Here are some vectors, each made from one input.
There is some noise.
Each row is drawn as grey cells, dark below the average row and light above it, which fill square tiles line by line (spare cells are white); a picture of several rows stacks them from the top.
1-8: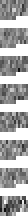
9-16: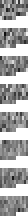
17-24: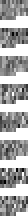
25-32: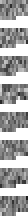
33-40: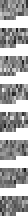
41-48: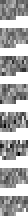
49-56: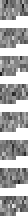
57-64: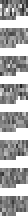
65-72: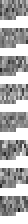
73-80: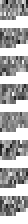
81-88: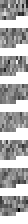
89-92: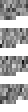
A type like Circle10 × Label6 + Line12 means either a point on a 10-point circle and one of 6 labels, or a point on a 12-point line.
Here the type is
(Bool × Bool × Bool + Unit) × Circle8 × Tree9.
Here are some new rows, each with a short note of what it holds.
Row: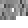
a point on an 8-point circle, a node of a 9-node tree and three true/false values
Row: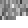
a point on an 8-point circle and a node of a 9-node tree
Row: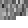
a point on an 8-point circle and a node of a 9-node tree
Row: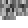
a point on an 8-point circle, a node of a 9-node tree and three true/false values
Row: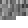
a point on an 8-point circle, a node of a 9-node tree and three true/false values
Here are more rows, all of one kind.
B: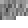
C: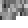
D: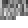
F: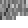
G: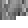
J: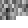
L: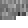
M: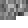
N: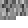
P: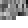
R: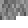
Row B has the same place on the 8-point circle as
C, F, N and R.
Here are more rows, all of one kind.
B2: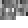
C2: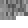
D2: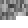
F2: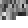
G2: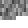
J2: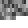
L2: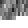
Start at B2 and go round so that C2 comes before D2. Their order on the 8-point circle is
B2, L2, F2, J2, G2, C2, D2.
